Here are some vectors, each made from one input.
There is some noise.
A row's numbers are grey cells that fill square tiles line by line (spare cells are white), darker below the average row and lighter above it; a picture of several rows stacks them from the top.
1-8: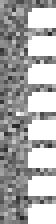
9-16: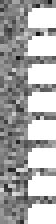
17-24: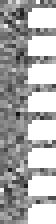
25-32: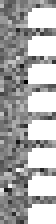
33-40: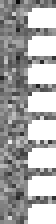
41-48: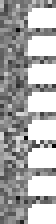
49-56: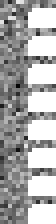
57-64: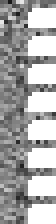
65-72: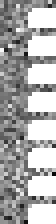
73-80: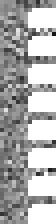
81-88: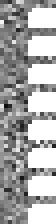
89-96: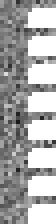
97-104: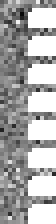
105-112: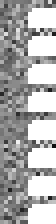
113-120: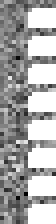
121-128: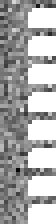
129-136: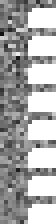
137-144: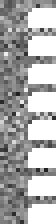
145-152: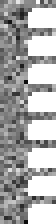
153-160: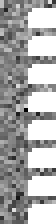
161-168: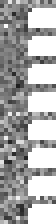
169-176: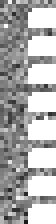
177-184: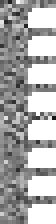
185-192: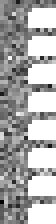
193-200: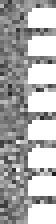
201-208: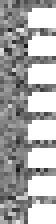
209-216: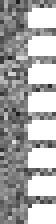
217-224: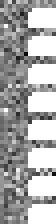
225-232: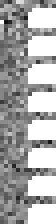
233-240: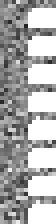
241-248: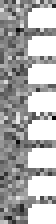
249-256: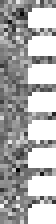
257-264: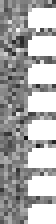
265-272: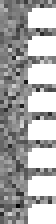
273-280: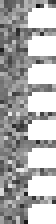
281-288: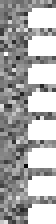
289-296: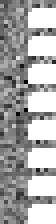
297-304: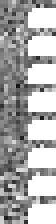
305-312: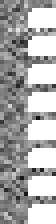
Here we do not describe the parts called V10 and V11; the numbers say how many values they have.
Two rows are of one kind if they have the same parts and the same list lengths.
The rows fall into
3 kinds.
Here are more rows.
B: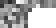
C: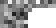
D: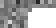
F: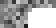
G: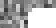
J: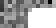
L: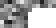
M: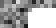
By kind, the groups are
B, C, F, L, M
D
G, J

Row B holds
a value of V10.
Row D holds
a true/false value and a value of V11.
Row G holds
a node of a 13-node tree and a true/false value.
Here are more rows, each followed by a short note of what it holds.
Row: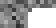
a true/false value and a value of V11
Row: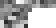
a value of V10
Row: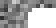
a node of a 13-node tree and a true/false value
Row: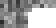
a true/false value and a value of V11
